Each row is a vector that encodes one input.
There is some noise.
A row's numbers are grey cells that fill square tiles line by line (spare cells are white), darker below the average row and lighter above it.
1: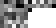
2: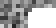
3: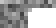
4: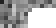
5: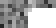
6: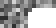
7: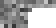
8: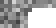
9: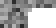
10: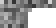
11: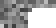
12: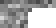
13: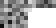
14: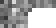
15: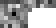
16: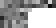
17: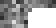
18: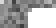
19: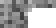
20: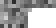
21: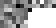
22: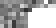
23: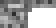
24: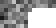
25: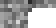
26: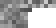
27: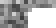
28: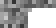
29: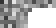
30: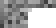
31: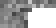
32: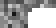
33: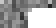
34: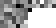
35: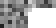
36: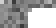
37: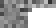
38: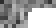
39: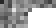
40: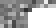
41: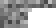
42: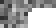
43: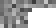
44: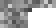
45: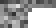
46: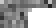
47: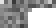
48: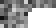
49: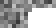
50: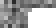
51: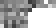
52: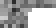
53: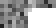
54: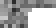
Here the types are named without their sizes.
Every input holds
a list of points on a line.
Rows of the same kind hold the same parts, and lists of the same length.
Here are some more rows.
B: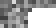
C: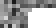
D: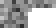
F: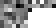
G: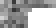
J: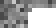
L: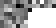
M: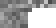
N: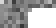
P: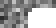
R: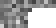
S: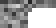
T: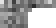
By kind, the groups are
B, J, M, P, R, S
C, D, G, N, T
F, L

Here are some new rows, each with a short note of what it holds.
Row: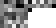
the empty list
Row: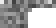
a list of one item
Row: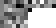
the empty list
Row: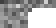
a list of two items
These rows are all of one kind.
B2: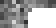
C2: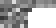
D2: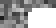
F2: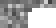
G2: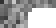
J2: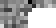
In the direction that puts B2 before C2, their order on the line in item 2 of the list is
B2, J2, G2, F2, D2, C2.
